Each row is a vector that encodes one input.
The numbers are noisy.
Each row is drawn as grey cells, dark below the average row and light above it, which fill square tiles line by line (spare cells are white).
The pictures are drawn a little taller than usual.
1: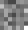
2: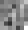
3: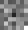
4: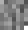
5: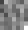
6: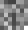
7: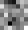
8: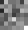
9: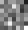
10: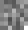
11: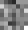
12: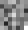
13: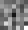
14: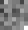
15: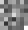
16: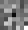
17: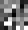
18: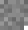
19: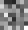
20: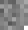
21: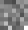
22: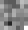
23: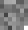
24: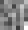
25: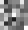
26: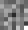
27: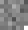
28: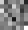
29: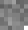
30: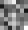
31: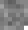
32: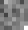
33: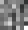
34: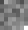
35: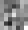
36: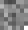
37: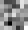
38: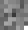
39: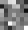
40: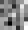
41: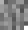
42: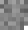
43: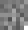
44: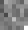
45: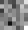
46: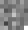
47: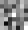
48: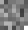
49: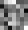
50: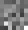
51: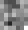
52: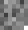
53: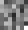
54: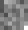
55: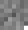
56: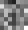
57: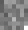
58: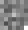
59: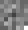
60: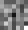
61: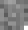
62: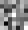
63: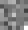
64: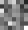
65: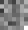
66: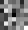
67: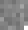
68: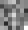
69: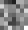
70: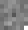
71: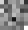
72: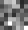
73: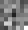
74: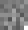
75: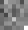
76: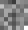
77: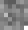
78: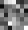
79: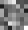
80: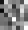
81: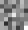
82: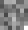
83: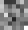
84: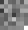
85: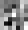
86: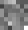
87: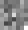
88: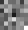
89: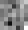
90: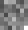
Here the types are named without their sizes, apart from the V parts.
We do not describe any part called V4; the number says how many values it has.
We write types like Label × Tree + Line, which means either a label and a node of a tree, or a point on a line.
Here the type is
List(Line × V4).
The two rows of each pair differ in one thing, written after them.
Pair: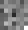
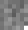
the place on the line in item 1 of the list
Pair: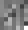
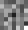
the place on the line in item 1 of the list
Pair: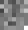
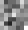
the place on the line in item 1 of the list
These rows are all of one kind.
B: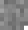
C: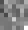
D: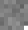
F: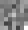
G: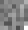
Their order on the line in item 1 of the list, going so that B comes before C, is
D, F, B, G, C.
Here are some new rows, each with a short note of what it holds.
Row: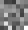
the empty list
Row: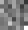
a list of two items
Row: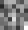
the empty list
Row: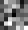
a list of one item
